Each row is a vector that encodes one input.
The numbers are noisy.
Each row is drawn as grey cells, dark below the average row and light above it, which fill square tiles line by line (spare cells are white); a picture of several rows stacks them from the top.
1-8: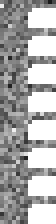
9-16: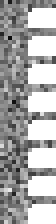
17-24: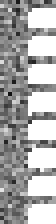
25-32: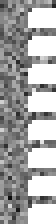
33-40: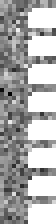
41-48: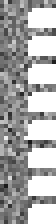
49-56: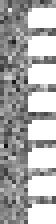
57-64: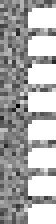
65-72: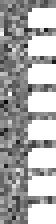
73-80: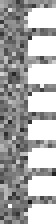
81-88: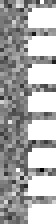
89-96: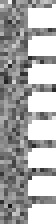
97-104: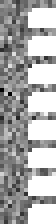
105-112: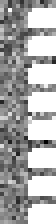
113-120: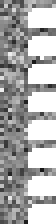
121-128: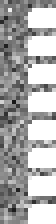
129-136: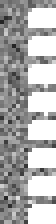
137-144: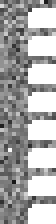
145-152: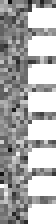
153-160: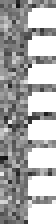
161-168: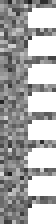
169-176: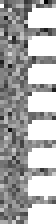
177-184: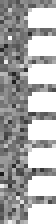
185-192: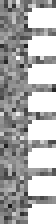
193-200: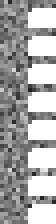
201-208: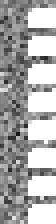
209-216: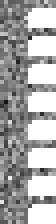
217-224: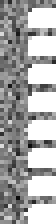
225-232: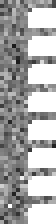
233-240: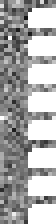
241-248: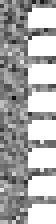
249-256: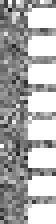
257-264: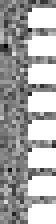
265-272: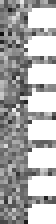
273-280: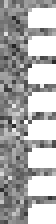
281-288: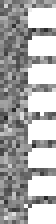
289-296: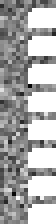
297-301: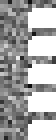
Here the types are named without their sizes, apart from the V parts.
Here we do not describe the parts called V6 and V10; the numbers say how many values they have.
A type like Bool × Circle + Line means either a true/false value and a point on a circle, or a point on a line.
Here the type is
(Bool × Bool × Bool × Bool + V10) × V6 + Label × Label.
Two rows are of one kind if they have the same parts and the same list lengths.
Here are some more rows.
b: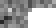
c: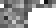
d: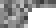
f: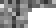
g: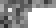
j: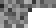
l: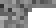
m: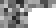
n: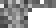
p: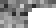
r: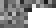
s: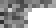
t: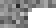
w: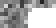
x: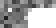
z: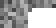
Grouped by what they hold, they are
b, j, l, m, t, w, z
c, d, n, p
f, g, r, s, x

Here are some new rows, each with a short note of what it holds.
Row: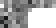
a value of V6 and a value of V10
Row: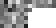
four true/false values and a value of V6
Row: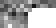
two labels
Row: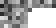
four true/false values and a value of V6
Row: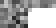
four true/false values and a value of V6
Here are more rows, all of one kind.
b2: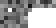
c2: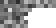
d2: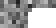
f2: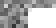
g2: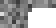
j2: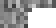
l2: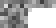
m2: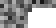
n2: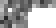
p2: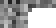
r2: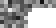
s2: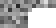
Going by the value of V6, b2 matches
c2, n2 and r2.
